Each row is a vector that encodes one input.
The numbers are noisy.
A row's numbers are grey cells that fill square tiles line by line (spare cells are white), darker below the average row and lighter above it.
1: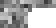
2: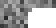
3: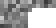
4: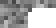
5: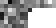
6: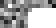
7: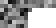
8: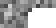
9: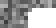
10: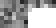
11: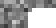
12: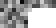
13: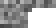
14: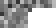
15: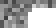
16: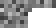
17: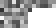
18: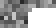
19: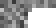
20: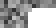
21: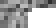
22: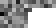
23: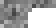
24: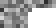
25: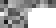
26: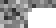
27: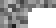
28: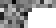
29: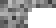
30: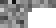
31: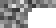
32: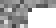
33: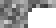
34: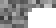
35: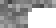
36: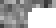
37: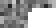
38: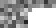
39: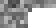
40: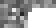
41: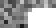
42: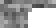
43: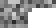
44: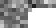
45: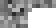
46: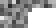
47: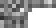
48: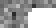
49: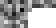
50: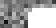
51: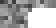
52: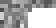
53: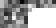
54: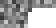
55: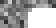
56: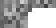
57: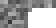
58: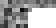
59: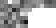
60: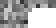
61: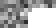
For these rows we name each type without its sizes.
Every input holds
a label, together with either a fixed value, or a node of a tree.
